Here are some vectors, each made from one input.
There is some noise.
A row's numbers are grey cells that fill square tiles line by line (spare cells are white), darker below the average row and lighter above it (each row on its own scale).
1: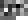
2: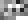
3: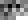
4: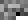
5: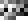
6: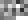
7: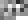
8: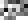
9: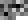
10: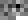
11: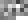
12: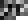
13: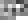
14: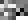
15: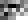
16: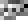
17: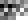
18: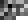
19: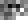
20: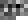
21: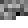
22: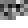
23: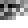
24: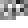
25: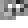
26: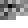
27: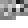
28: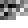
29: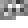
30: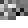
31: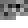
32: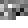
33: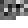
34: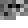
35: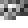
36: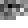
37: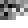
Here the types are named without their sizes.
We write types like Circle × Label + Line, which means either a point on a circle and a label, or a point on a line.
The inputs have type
Bool × Line.
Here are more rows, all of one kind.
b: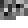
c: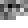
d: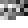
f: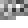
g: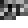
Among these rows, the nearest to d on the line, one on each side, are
b and c.
